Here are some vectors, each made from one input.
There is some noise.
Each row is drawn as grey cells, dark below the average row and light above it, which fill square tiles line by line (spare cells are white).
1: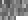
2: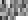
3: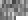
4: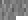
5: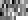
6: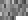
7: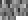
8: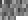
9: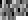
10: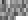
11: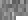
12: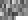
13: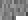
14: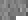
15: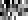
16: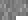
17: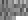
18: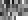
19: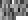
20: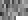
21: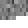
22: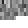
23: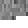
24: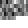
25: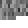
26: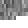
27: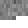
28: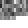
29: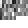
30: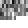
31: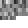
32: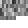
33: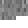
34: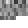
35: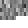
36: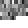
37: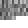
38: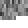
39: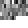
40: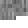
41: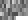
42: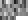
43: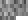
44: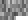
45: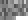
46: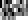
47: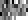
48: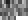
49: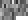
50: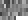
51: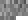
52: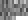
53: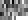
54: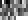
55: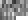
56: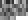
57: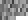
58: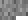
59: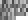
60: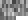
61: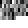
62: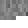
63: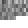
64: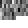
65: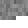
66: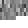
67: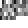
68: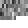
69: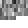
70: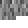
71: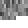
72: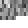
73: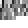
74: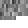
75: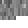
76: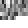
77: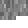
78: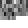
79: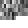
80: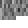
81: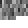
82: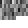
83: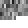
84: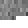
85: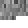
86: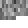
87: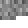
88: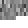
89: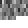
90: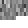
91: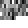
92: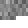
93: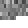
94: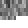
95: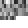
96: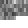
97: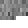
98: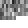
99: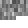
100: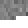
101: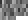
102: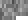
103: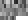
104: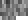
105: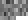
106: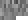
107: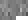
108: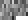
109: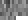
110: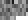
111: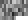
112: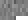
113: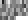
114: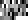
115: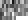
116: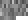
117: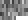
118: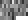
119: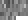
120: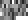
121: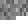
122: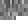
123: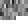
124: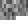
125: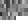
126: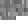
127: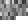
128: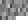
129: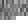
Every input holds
either a point on an 11-point circle, or a point on a 6-point line and four true/false values.
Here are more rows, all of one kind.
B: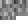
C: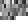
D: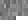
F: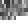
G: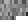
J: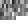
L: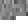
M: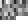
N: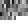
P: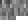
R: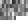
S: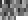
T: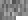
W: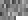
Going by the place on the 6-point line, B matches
F, M, R and S.
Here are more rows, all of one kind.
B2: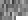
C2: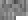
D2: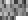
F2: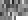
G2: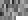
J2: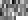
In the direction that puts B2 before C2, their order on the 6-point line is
G2, D2, J2, B2, F2, C2.
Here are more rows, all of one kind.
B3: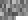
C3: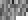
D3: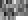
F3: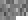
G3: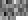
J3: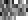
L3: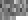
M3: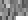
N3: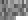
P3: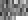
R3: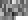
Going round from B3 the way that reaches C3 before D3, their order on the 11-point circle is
B3, L3, M3, C3, F3, G3, D3, P3, N3, J3, R3.
